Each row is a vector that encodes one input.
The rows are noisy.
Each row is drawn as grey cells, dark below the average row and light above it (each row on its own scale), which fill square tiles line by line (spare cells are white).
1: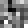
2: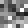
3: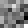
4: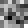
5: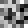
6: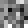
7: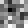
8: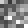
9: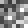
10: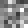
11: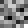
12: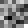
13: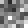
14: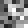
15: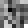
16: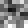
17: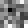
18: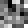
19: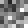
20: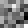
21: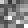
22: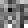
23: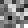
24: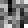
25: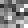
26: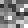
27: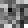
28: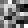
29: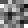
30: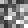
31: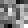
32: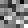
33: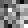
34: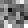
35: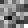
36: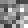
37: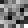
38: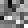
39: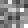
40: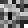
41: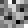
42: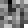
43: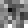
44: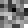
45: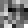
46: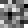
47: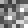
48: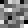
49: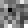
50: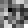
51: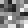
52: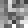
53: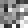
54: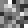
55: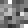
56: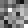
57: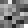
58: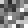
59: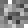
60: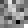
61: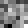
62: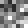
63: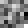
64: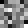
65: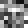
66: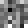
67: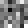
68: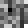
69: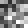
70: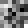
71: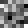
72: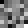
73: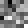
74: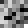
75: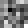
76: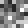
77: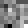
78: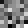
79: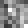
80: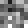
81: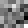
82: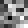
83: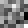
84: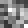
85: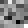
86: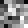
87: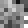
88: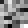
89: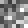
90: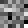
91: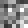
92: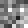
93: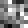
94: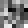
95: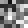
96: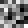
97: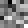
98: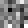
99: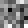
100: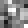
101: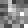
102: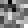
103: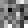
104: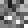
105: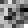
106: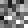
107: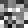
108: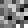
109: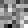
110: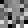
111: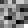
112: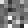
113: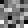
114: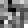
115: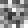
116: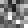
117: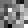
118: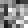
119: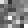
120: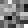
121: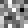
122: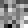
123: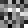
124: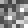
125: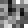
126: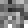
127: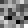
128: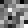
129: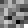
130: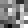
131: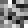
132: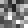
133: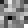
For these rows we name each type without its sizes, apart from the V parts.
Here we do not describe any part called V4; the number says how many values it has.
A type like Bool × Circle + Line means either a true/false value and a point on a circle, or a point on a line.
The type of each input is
List(Line × V4).
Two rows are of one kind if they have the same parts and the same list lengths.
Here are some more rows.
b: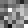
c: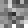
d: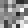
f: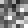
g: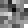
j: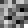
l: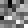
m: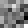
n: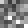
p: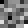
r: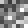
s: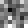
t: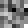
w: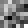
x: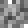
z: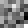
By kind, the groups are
b, c, d, j, p, w, x
f, g, l, n, r, s, t
m, z

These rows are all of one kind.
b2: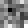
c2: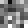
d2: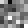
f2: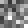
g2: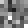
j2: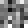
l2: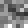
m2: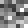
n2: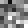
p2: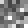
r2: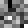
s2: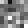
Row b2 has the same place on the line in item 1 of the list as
c2, d2, j2 and s2.
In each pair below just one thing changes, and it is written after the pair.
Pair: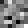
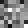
the value of V4 in item 1 of the list
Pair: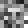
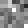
the value of V4 in item 1 of the list
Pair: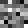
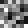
the place on the line in item 1 of the list
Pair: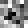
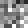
the place on the line in item 2 of the list
